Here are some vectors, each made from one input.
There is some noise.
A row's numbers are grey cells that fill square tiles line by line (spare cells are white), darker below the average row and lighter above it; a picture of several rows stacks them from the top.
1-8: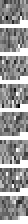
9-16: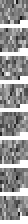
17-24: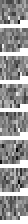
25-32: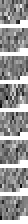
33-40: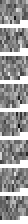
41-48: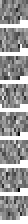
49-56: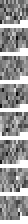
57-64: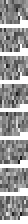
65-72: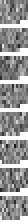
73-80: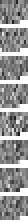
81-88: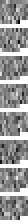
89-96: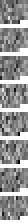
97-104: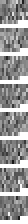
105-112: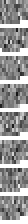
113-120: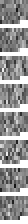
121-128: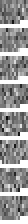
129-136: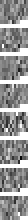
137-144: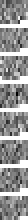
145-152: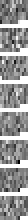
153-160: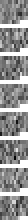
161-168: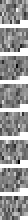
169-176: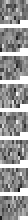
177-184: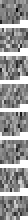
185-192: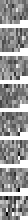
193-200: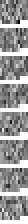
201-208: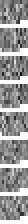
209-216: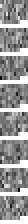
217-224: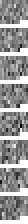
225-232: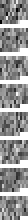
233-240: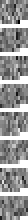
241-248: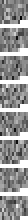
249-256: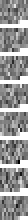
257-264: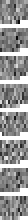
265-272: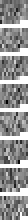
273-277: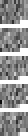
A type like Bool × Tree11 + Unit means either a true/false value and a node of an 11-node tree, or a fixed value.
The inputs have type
(Circle19 + Unit) × (Line6 + Line12).
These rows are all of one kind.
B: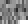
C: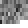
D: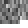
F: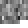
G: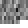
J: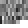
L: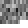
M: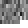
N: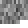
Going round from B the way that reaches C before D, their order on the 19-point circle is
B, J, F, N, C, M, D, L, G.
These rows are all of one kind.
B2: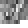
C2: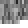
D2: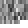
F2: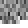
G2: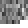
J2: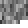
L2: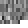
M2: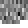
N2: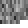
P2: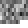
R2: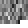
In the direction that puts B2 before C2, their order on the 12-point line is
L2, R2, J2, N2, D2, P2, B2, C2, F2, M2, G2.
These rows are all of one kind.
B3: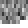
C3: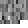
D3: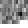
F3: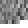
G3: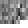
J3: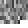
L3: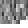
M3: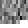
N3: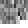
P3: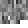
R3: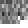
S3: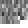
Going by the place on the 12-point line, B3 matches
F3, M3, R3 and S3.
